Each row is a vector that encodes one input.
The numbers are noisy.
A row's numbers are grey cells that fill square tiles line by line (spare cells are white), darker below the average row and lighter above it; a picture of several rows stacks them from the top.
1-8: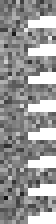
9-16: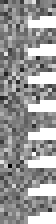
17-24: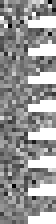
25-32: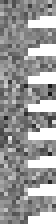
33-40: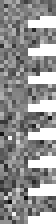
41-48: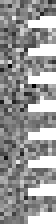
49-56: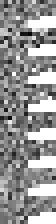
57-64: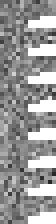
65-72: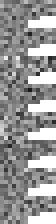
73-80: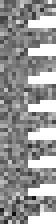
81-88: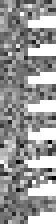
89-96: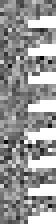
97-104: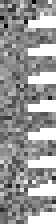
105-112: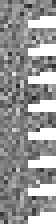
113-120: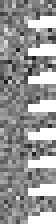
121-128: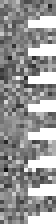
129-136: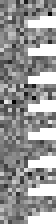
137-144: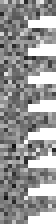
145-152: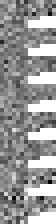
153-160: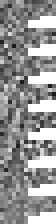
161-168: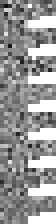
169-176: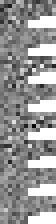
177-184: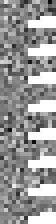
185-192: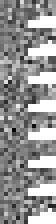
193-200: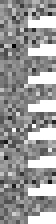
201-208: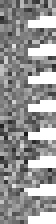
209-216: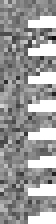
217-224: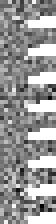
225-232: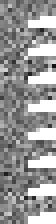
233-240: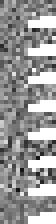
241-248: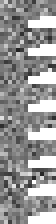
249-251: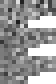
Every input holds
either a point on a 9-point line, or a list of up to three points on a 5-point line.
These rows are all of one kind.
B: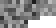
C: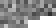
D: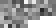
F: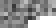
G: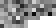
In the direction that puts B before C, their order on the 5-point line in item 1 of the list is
D, F, G, B, C.
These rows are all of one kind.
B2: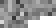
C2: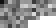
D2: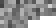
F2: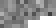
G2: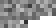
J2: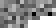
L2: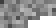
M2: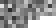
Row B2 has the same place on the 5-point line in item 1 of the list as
J2 and M2.
